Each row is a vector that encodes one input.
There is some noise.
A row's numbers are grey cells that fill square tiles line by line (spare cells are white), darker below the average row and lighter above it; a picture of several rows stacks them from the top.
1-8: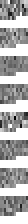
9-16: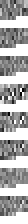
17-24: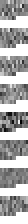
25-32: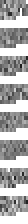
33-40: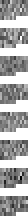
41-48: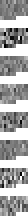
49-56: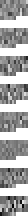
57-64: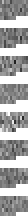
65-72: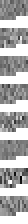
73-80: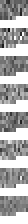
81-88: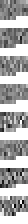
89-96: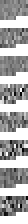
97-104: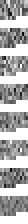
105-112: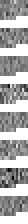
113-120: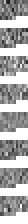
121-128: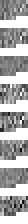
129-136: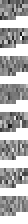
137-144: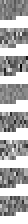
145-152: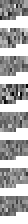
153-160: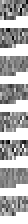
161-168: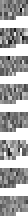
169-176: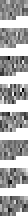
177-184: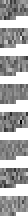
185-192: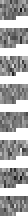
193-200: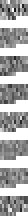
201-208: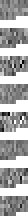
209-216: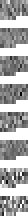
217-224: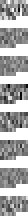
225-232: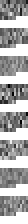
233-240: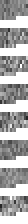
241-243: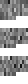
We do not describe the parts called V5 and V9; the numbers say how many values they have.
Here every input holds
a point on a 6-point line and a value of V5, together with either a point on an 8-point circle, or a value of V9.
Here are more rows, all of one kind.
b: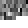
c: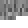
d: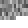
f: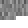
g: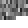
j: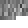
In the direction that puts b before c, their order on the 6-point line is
g, b, c, j, d, f.
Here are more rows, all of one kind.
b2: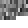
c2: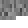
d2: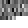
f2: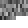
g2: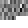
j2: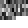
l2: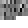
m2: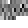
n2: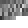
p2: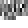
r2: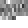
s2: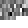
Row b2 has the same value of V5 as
c2, f2, g2 and m2.
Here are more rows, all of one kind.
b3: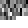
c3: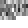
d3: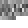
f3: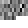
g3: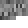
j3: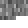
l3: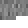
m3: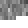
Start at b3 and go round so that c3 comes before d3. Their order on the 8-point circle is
b3, c3, m3, f3, j3, d3, g3, l3.
